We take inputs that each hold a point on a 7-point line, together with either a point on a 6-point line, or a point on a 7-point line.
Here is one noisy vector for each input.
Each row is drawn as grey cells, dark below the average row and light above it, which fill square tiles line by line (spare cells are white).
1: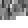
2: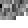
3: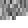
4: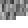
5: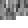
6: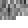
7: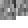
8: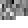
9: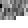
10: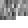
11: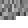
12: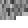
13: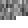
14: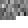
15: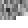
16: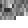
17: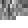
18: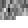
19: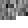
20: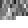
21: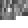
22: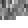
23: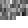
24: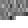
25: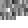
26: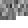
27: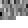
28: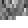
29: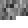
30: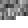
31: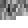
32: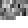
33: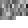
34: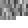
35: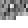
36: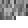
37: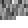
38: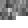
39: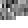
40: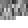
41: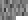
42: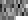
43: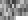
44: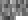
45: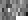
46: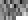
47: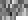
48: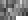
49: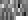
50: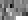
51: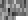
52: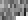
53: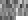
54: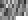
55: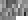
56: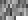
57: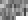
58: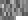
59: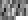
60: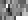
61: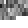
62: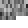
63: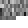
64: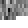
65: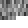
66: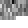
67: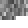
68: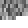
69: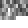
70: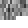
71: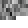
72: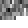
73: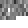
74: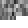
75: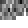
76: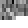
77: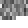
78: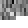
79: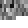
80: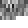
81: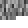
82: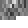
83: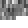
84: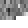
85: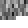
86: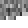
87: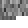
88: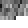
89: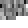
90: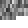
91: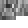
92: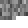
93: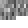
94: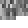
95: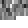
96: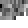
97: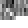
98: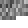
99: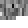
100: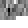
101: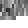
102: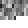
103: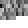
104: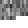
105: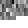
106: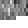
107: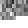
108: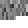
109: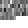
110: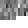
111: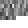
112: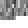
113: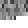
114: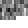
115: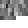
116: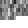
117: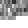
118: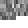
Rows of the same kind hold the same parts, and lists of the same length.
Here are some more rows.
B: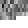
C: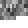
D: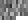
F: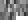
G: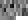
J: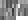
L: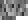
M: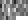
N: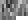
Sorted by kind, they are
B, C
D, F, G, J, L, M, N

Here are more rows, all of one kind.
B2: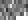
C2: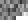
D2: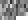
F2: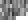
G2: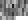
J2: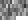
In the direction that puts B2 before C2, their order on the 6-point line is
F2, G2, J2, D2, B2, C2.
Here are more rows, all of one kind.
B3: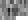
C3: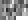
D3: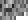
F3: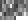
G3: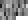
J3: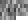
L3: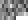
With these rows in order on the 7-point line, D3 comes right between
F3 and G3.
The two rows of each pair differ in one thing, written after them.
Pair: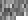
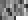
the place on the 7-point line
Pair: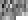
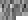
the place on the 6-point line
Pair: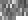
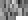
the place on the 6-point line
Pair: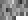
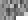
the place on the 7-point line
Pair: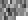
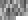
the place on the 7-point line
